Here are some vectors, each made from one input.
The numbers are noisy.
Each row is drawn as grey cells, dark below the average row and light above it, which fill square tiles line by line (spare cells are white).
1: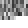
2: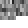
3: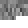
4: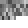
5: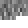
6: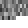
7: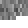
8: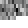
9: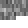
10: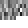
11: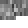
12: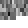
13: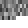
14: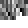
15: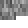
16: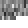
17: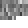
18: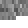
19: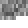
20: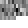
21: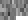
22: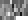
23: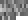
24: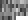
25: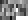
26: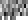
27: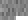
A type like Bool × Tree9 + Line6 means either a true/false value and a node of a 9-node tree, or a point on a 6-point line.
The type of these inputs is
Line6.
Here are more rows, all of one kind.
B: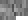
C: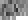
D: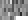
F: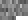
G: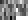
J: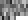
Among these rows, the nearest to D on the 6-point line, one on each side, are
B and C.
